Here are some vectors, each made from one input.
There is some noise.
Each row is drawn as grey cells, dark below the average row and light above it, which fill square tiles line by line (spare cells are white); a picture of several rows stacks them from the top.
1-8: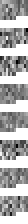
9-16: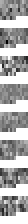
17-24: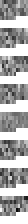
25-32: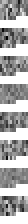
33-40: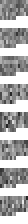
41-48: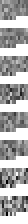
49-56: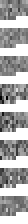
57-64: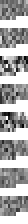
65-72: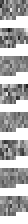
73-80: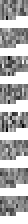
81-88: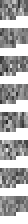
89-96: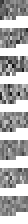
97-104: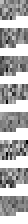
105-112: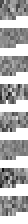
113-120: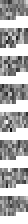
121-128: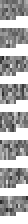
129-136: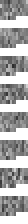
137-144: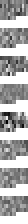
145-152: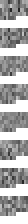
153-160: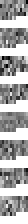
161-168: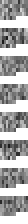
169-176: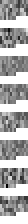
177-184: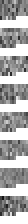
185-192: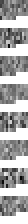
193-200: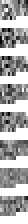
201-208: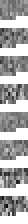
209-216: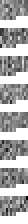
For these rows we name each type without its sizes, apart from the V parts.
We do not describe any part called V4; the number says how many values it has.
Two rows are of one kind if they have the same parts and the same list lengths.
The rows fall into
4 kinds.
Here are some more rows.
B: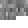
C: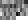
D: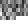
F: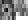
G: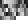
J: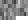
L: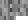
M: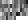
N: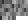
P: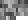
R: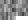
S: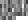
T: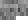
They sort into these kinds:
B, T
C, M, S
D, J, L, R
F, G, N, P

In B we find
a point on a line.
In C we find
a value of V4.
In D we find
a point on a line and three true/false values.
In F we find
a node of a tree.
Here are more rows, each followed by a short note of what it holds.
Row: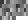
a node of a tree
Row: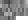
a point on a line and three true/false values
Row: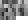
a point on a line
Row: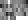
a node of a tree
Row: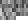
a point on a line and three true/false values
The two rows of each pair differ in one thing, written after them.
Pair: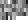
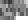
one of the three true/false values
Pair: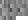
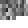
one of the three true/false values
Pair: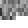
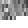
the place on the line
